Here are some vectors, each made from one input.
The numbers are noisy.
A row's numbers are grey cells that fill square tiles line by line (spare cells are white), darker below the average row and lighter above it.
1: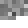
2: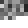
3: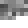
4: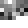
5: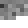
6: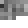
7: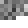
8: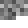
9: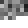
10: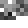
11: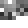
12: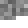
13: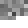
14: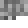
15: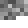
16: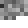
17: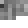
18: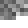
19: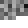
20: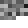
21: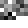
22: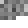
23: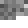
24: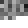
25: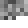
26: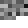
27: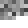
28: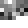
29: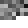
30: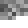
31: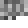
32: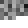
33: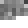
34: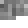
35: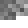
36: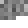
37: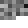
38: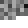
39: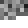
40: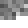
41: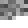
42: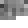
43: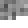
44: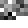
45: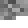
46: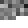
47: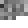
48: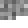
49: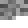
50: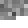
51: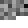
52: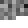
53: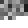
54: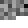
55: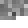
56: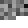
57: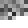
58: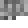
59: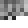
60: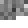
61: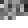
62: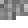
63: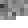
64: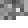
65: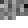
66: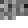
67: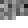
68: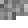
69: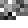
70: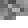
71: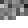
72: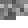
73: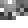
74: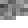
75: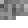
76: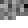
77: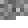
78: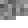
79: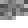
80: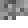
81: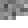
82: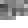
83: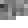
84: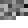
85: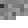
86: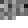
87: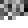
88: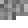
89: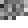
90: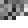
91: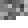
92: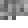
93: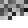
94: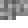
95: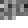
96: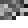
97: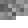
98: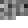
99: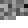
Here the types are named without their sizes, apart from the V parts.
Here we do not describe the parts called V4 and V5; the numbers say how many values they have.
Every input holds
either a fixed value, or a point on each of two lines, or a true/false value, a value of V4 and a value of V5.
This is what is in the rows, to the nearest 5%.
About 10% of them hold a fixed value. About 30% of them hold a point on each of two lines. The rest hold a true/false value, a value of V4 and a value of V5.
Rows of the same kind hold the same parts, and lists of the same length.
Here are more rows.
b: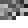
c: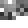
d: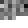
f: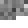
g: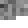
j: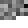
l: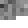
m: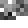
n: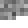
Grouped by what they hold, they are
b, d, j
c, m
f, g, l, n

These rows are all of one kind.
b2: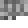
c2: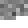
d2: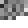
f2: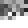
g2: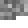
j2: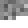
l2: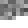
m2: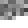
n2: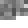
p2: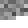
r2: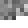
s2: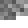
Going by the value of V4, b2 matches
d2, f2 and g2.
